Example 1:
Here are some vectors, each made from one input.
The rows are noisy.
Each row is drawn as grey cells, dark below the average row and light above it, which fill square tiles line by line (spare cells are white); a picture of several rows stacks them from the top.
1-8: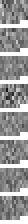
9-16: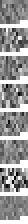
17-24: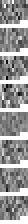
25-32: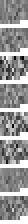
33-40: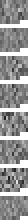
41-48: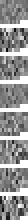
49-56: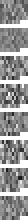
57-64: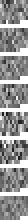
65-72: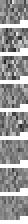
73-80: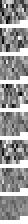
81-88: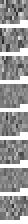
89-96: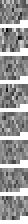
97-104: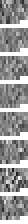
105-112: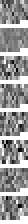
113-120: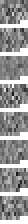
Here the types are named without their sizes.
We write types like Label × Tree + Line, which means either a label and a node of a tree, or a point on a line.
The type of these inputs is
List(Line).
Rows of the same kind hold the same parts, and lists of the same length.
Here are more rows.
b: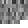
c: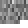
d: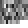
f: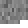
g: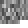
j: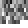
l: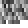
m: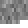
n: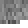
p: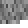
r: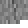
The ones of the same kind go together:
b, d, f, p, r
c, j
g, n
l, m

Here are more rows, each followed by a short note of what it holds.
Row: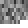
a list of three items
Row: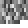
the empty list
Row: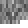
a list of three items
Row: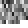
a list of two items
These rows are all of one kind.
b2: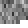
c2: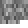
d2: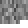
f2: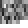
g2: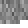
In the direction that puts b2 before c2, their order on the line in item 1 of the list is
b2, c2, g2, f2, d2.
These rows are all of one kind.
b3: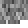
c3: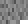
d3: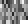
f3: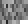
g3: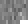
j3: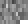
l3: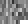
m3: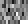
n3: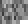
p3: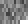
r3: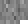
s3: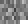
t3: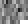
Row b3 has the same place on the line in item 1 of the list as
g3, m3, n3 and s3.
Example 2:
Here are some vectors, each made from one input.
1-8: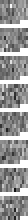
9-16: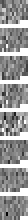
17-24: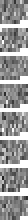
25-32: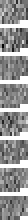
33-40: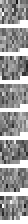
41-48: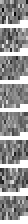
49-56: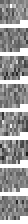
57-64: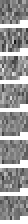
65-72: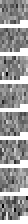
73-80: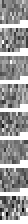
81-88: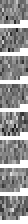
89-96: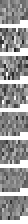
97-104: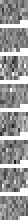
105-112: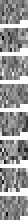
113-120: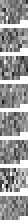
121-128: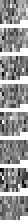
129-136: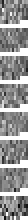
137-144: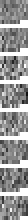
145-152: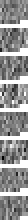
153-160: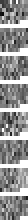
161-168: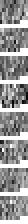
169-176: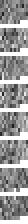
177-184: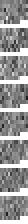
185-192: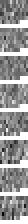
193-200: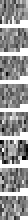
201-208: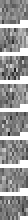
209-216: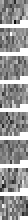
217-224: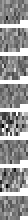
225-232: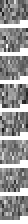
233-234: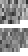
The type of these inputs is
Circle11 + Line7 + Line13.
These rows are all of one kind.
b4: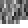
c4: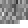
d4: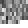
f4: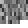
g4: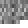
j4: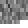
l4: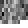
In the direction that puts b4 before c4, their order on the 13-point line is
b4, f4, j4, l4, g4, d4, c4.
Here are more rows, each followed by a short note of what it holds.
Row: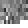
a point on an 11-point circle
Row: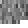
a point on a 13-point line
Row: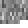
a point on a 13-point line
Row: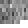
a point on a 7-point line
